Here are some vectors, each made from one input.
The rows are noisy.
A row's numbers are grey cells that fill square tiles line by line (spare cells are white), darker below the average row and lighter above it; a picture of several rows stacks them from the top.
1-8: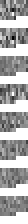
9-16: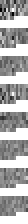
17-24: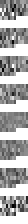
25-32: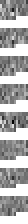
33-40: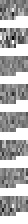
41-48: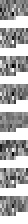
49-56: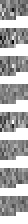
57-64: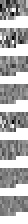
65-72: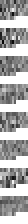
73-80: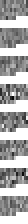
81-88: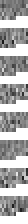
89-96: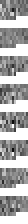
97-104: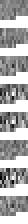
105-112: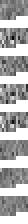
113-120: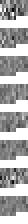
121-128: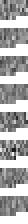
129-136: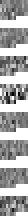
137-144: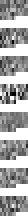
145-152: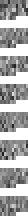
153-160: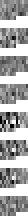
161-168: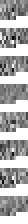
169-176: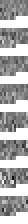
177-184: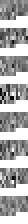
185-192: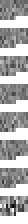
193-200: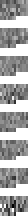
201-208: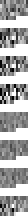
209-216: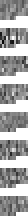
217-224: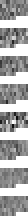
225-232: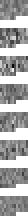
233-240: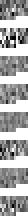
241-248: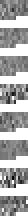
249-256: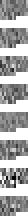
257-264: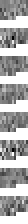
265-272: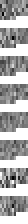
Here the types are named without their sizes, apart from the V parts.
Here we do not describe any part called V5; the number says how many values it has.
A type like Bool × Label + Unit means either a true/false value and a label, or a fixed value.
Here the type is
(Label × (Line + V5) + Tree) × Line.
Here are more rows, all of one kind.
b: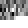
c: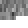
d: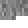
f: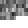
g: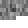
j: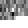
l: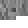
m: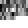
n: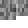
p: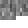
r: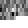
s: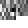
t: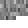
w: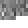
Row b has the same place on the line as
j, l, r and w.
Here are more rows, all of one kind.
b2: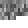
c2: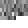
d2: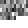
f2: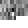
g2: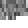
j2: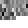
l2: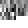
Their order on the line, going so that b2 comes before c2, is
b2, g2, l2, f2, j2, d2, c2.
